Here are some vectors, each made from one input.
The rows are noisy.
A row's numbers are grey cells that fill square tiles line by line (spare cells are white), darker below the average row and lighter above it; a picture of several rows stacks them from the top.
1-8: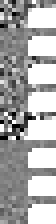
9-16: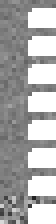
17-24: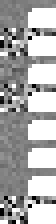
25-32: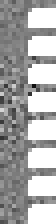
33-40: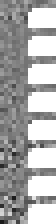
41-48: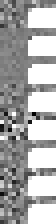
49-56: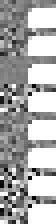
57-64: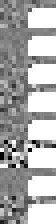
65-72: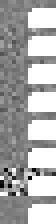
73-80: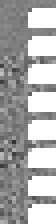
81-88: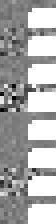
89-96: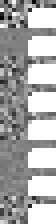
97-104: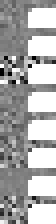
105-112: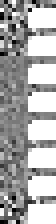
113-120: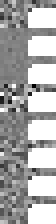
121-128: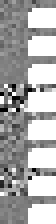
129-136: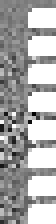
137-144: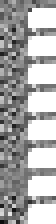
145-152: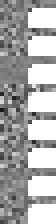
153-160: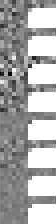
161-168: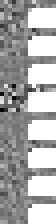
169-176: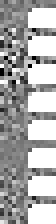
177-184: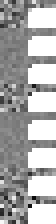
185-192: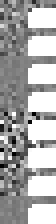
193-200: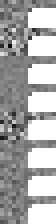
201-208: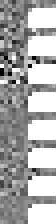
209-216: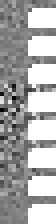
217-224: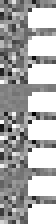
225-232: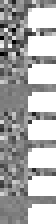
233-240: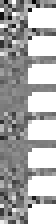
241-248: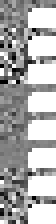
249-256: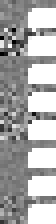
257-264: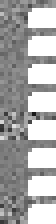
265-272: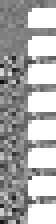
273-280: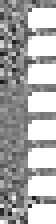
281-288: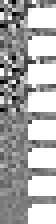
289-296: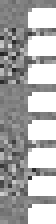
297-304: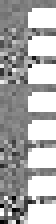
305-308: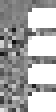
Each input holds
either a point on each of two 6-point circles, or a fixed value.
